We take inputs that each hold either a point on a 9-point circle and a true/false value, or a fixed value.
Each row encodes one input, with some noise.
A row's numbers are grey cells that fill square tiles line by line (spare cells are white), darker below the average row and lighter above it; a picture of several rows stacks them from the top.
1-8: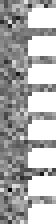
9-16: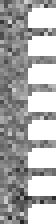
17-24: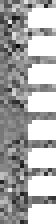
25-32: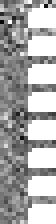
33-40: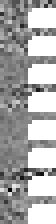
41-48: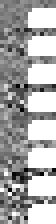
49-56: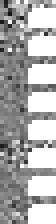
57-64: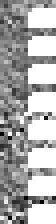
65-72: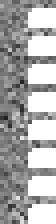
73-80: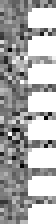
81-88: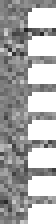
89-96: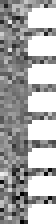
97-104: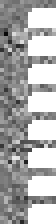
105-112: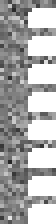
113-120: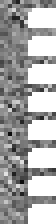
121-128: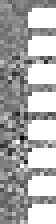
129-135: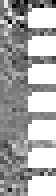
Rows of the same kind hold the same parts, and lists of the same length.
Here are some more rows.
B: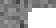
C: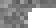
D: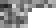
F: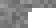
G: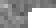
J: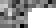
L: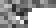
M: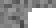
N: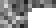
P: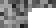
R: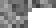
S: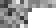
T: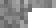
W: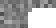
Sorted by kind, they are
B, C, D, F, G, M, N, P, R, S, W
J, L, T

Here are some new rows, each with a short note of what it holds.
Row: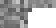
a fixed value
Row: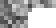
a point on a 9-point circle and a true/false value
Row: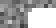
a point on a 9-point circle and a true/false value
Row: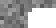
a fixed value
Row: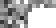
a point on a 9-point circle and a true/false value
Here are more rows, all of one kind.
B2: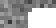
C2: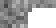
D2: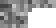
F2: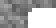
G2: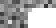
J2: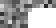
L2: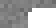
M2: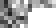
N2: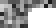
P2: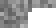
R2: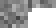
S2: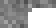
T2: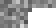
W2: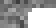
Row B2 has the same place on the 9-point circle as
D2, N2, R2 and T2.
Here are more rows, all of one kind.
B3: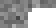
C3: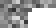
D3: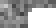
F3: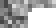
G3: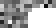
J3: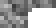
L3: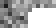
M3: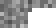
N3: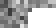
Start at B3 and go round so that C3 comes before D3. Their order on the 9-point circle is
B3, G3, L3, J3, C3, N3, F3, D3, M3.
